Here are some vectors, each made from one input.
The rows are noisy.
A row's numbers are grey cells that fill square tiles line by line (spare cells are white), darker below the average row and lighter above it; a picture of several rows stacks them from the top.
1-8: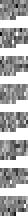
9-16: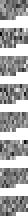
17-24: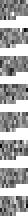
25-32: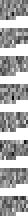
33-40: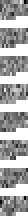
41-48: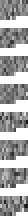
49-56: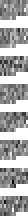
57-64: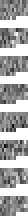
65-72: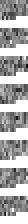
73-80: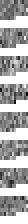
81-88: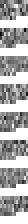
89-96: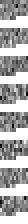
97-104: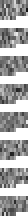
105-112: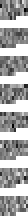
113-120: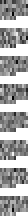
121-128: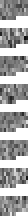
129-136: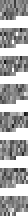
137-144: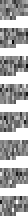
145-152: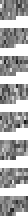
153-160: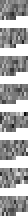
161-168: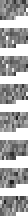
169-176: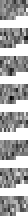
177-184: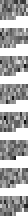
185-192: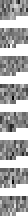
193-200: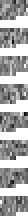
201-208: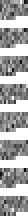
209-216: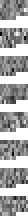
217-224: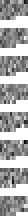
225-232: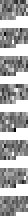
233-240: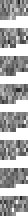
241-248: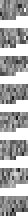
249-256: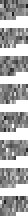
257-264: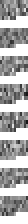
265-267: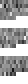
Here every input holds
a point on an 8-point line and a node of a 17-node tree.
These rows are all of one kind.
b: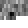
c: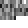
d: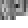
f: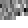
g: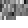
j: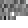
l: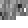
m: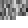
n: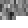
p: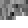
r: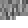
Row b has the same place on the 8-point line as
c and g.
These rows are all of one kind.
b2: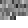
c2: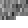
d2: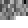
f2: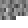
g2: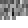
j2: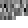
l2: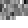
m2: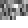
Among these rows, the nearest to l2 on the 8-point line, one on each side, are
f2 and g2.
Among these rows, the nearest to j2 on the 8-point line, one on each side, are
c2 and d2.
